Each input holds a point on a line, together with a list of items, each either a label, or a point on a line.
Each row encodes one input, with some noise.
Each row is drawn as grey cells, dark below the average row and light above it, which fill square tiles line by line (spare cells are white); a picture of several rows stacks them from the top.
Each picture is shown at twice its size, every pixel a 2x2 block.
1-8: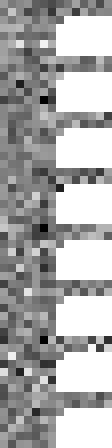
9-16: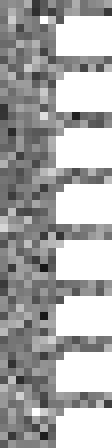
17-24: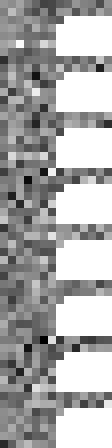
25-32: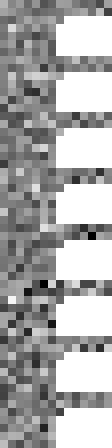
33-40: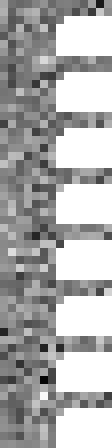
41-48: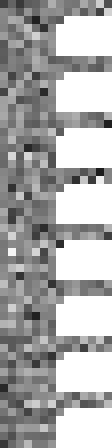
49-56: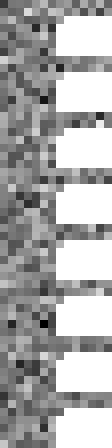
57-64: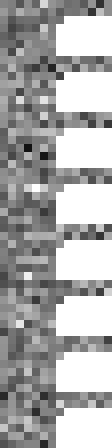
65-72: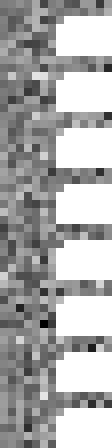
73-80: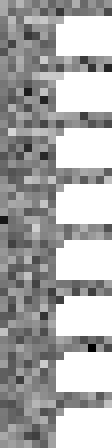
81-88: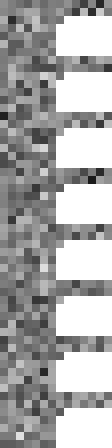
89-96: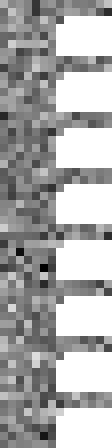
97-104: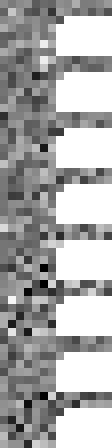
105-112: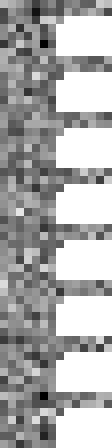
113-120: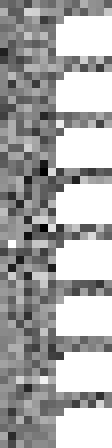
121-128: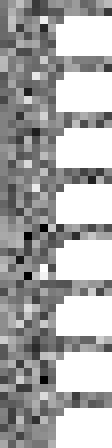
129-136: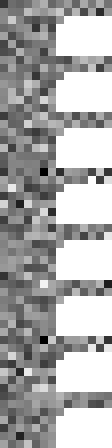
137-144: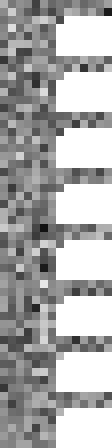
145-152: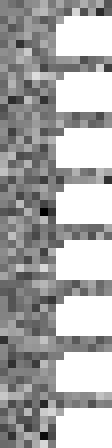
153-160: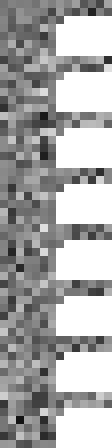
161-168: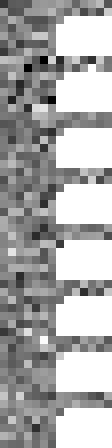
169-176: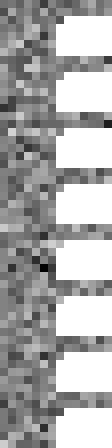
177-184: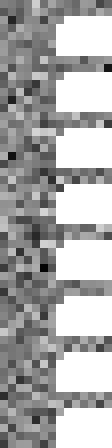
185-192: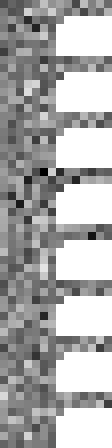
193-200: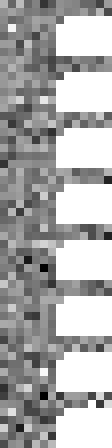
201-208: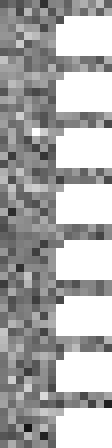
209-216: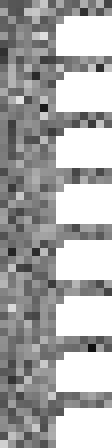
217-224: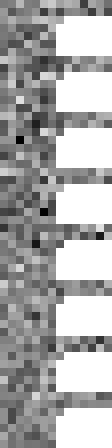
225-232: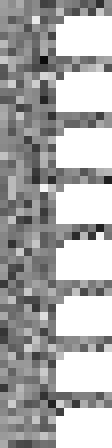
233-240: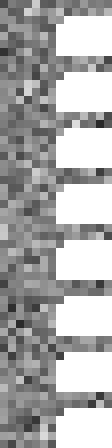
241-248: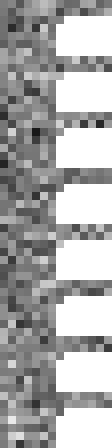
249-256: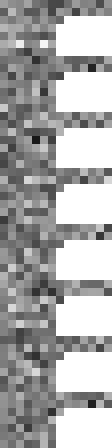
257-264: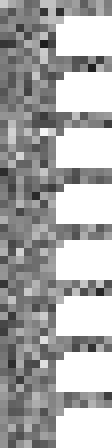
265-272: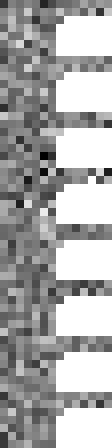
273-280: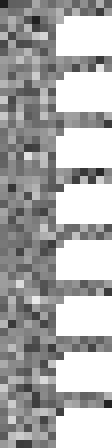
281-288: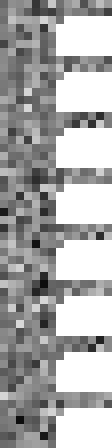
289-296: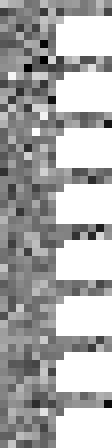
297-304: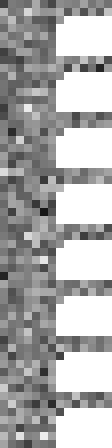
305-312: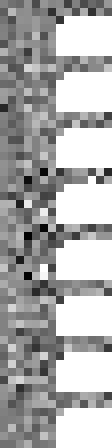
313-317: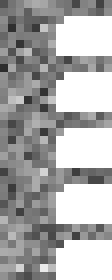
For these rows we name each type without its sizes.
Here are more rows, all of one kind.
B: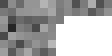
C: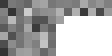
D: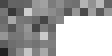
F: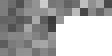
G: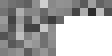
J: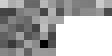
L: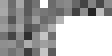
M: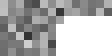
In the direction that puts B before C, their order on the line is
J, M, L, G, B, F, D, C.
